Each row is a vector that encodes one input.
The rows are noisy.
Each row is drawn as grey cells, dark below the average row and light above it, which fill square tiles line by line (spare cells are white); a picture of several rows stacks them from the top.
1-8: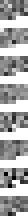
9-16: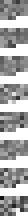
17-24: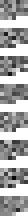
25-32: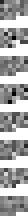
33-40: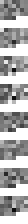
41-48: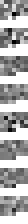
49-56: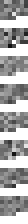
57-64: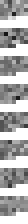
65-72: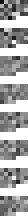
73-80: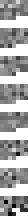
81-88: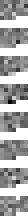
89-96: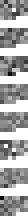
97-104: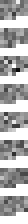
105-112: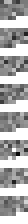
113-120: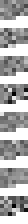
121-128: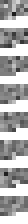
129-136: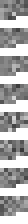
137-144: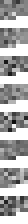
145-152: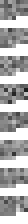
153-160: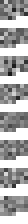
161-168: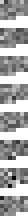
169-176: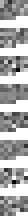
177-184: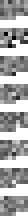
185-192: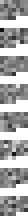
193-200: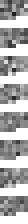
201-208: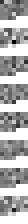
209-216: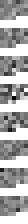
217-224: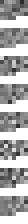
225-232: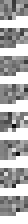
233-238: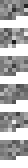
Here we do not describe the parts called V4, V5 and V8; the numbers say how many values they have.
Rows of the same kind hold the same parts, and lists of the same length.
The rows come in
3 kinds.
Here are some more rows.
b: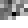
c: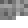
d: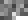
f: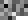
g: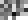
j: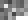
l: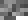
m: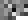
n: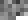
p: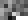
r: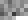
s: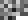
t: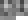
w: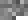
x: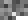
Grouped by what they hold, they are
b, c, j, r, s, t
d, f, m
g, l, n, p, w, x

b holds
a true/false value, a value of V5 and a value of V8.
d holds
a node of a 9-node tree and a value of V4.
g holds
a point on a 6-point line and a node of a 9-node tree.
